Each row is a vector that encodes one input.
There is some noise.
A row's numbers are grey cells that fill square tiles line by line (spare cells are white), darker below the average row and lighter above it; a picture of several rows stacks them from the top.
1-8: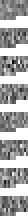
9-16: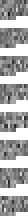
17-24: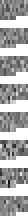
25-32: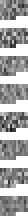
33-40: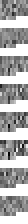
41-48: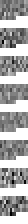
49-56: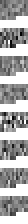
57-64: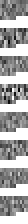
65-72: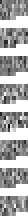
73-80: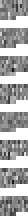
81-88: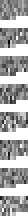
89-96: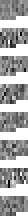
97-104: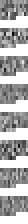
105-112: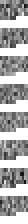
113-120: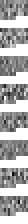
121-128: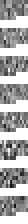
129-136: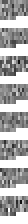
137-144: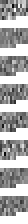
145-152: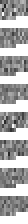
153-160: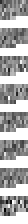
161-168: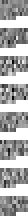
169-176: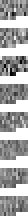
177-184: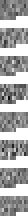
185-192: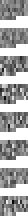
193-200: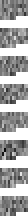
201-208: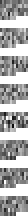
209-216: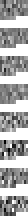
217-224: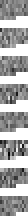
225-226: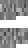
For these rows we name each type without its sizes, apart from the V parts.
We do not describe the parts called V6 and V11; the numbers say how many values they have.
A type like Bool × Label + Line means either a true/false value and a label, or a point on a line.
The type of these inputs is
(Line + V11) × (Tree + V6).
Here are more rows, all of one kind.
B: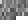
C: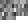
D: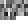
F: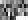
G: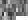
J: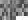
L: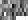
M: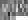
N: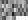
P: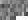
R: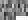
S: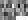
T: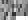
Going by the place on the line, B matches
L and N.
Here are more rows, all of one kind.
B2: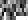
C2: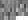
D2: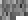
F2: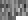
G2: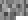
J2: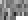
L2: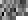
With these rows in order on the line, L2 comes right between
G2 and J2.
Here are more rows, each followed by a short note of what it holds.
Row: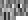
a point on a line and a value of V6
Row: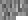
a point on a line and a value of V6
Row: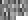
a value of V6 and a value of V11
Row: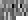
a node of a tree and a value of V11
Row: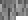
a point on a line and a value of V6
